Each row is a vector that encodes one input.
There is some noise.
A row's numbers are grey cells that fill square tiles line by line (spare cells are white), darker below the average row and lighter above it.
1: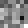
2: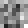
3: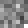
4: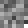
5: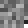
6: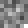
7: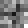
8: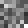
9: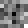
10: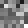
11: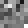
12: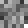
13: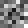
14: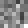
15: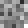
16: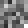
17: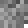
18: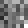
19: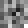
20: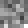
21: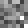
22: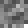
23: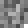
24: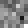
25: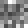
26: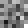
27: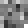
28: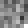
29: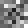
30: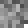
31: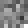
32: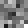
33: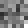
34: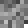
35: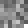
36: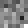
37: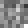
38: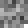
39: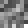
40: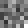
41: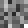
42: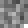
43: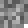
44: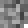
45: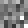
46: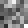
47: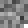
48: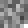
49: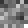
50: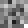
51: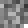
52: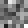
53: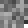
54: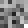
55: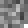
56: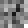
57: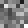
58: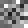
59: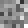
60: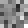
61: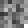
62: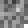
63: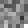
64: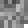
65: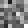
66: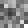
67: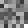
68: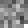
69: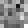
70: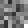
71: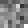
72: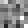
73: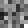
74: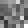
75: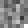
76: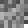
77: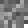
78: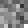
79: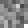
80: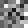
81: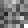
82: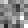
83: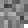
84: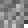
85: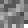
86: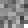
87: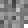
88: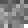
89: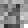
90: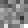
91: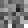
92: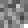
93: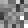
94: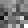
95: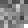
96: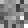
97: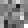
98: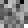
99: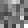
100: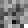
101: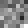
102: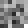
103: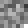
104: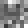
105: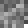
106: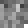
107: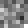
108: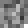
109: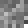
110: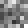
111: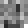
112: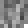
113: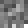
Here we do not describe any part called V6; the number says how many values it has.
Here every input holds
either a fixed value, or a node of a 10-node tree and a value of V6, or a node of an 11-node tree.
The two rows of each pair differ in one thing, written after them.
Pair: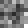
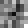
the node of the tree
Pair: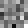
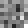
the node of the tree
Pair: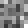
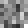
the value of V6
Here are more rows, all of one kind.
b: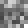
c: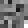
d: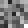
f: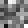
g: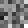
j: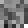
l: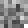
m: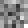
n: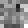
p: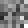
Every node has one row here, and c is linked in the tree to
d and g.
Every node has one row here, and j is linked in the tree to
f.
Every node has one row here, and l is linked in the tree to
m and n.
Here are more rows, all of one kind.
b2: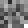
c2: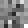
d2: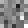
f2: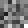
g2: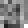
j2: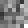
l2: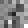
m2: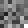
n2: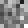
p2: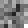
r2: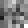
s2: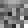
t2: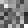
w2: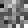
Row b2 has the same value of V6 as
f2, m2, t2 and w2.
